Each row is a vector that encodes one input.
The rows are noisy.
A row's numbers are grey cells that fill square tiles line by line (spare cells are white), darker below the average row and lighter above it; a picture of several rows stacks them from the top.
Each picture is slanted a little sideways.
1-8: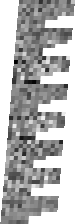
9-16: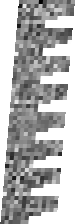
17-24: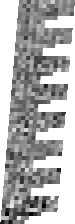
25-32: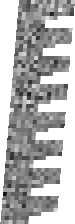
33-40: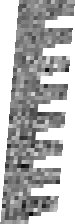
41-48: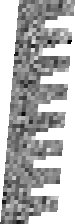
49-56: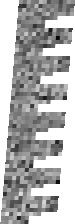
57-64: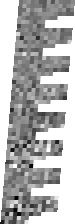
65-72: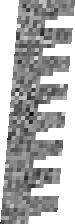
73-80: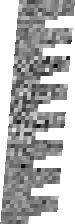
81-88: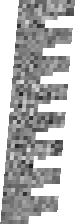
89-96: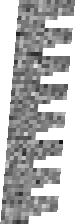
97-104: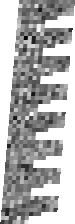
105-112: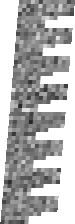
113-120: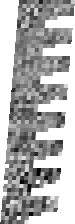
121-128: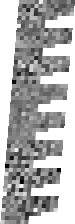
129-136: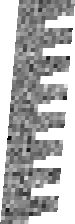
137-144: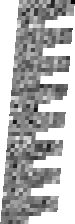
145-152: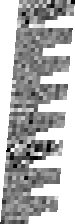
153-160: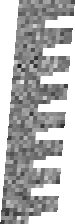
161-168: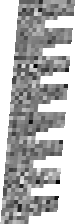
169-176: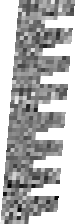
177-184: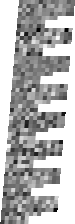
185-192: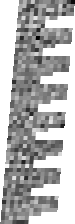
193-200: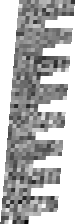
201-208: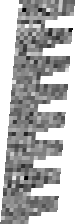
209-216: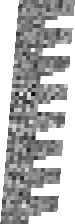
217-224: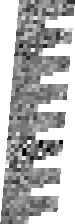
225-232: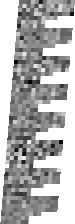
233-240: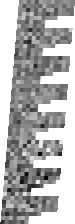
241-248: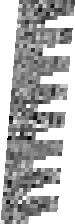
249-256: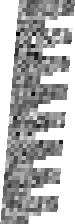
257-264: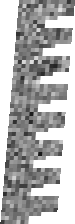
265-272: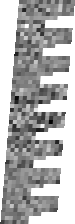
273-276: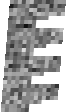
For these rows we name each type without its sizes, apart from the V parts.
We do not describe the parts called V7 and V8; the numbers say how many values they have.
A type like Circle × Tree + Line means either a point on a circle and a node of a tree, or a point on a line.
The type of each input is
Bool × (Label + Line) × V7 + V8.
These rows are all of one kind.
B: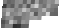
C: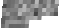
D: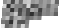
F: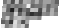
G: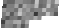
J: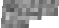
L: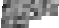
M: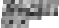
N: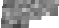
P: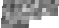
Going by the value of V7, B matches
D, L and N.
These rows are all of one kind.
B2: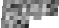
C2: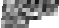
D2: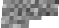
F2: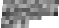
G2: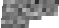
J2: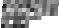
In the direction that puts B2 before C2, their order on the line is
J2, D2, B2, C2, F2, G2.
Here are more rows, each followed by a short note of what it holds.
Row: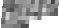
a label, a true/false value and a value of V7
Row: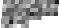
a point on a line, a true/false value and a value of V7
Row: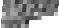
a value of V8
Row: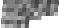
a value of V8
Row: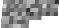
a point on a line, a true/false value and a value of V7
